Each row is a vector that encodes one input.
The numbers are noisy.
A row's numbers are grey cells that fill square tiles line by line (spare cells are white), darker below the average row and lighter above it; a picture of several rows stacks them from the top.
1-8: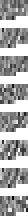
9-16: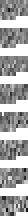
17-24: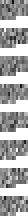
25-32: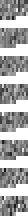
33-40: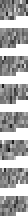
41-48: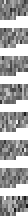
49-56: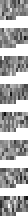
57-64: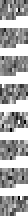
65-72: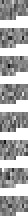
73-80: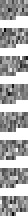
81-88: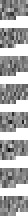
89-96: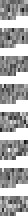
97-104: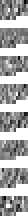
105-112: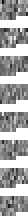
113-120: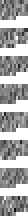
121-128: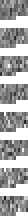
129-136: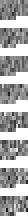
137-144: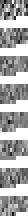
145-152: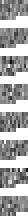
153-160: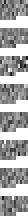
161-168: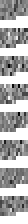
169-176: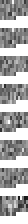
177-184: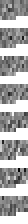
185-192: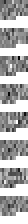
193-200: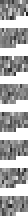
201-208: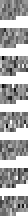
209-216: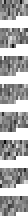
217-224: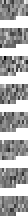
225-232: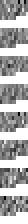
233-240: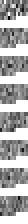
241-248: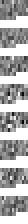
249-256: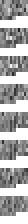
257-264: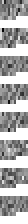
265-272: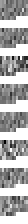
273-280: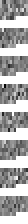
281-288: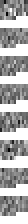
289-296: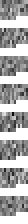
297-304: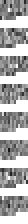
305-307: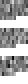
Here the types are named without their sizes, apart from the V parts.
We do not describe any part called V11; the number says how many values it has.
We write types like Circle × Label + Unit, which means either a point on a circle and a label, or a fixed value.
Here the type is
Bool × List(Circle) + Line × V11.
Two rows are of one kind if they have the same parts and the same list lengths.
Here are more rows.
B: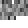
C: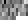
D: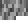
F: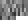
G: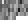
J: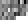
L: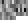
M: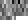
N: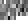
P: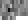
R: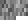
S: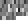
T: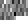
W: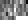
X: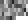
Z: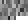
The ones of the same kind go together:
B, N, Z
C, F, G
D, P, R
J, L, M, S, T, W, X

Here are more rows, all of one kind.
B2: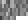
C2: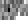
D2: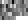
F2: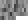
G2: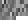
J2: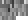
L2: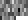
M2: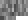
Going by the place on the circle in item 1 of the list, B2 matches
C2 and F2.
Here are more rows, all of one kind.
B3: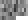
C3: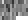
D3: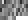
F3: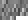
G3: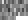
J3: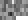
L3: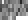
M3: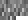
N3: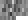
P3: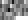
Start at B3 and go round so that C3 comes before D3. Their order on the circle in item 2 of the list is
B3, M3, C3, N3, G3, P3, F3, J3, D3, L3.
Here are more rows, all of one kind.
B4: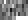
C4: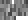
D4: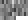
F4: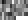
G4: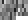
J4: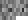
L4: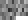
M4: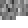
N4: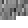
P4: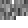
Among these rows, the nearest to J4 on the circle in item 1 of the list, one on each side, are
B4 and L4.
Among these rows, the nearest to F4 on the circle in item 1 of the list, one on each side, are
L4 and M4.
